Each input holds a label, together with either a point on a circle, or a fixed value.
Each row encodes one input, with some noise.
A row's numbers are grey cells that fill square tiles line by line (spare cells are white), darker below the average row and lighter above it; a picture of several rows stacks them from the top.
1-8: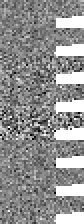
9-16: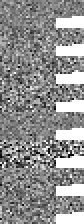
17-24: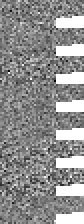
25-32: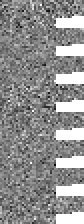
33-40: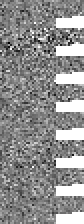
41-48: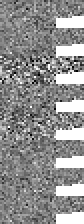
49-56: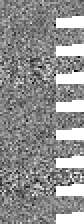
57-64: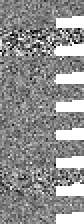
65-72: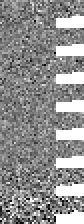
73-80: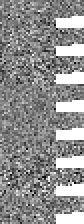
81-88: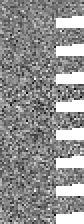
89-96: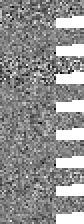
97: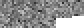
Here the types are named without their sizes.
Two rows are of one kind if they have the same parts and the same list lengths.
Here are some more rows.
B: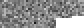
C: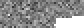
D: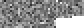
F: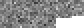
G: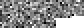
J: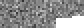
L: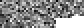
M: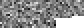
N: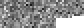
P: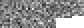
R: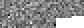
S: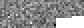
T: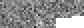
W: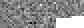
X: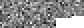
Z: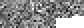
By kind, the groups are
B, C, D, F, J, L, N, P, T, W, Z
G, M, R, S, X

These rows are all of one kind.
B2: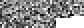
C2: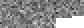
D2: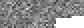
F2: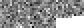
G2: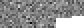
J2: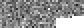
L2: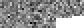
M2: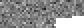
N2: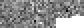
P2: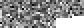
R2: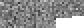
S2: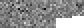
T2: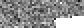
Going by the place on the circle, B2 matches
F2 and L2.
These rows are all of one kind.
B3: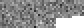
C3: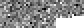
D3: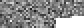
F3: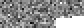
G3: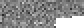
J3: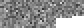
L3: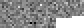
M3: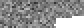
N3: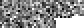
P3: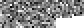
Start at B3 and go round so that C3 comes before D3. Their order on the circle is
B3, J3, C3, D3, L3, M3, P3, N3, F3, G3.
